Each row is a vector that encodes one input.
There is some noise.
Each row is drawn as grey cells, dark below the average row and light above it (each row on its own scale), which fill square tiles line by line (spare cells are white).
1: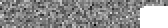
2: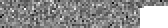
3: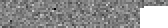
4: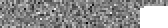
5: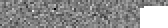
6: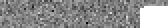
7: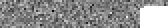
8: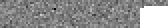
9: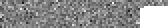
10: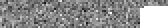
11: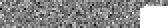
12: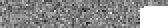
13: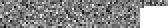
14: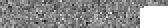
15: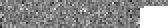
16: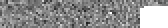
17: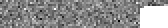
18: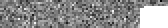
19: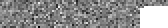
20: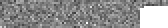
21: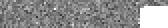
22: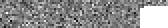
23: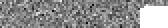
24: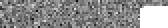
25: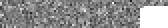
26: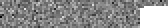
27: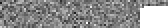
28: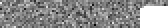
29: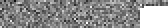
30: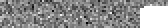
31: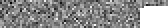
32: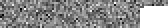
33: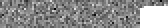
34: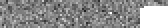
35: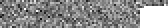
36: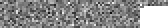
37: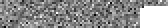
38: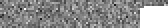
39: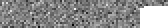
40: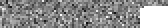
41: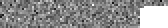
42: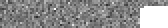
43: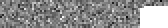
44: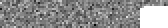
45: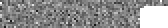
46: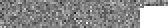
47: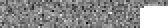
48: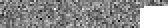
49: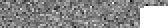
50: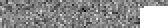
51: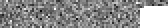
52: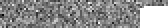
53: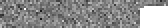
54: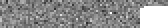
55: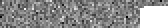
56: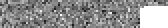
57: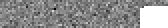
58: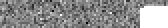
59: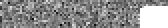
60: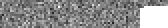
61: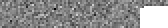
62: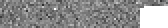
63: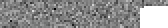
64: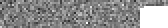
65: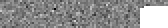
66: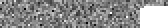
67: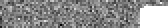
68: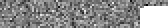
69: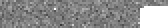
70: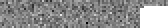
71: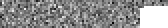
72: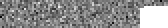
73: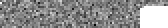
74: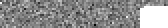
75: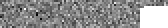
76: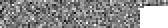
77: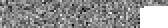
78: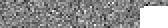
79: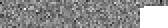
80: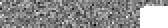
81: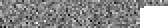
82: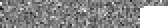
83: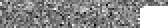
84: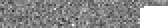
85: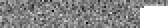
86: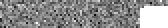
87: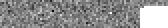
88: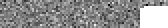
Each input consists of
a point on a 4-point line, together with either a point on a 6-point circle, or a fixed value.
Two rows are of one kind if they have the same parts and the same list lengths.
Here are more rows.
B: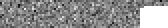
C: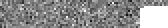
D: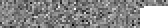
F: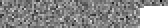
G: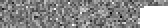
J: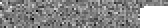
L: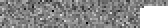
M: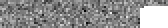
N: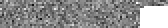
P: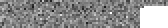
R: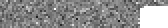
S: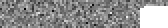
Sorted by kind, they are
B, C, D, F, G, J, N, R
L, M, P, S

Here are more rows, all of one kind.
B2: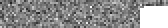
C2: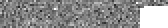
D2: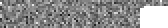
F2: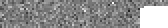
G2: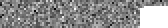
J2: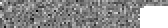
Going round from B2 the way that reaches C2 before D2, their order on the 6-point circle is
B2, C2, G2, J2, D2, F2.
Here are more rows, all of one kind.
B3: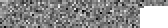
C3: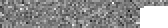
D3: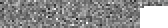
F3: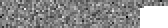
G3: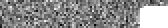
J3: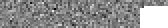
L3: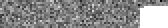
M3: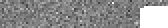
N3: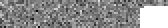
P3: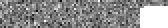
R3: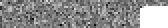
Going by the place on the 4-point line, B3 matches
D3, L3 and M3.
